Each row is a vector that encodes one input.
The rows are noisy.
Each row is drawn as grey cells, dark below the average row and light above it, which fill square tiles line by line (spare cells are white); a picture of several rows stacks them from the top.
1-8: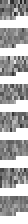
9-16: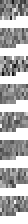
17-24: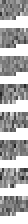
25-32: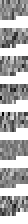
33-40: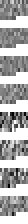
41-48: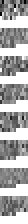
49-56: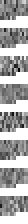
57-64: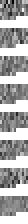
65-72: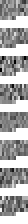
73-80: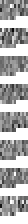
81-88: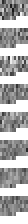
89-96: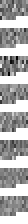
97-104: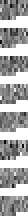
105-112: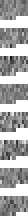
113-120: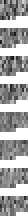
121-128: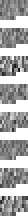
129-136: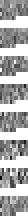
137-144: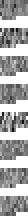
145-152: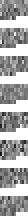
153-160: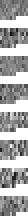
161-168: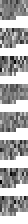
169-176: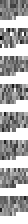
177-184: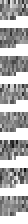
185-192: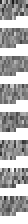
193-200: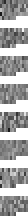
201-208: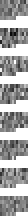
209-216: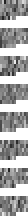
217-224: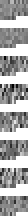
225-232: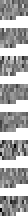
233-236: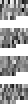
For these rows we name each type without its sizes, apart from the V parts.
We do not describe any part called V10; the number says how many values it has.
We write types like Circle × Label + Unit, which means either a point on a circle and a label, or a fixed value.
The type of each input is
(Bool × Bool × Bool × Bool + Label) × V10.
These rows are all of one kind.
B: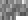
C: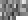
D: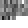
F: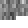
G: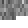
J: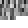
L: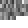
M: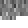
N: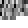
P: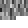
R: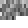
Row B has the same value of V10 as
D and R.
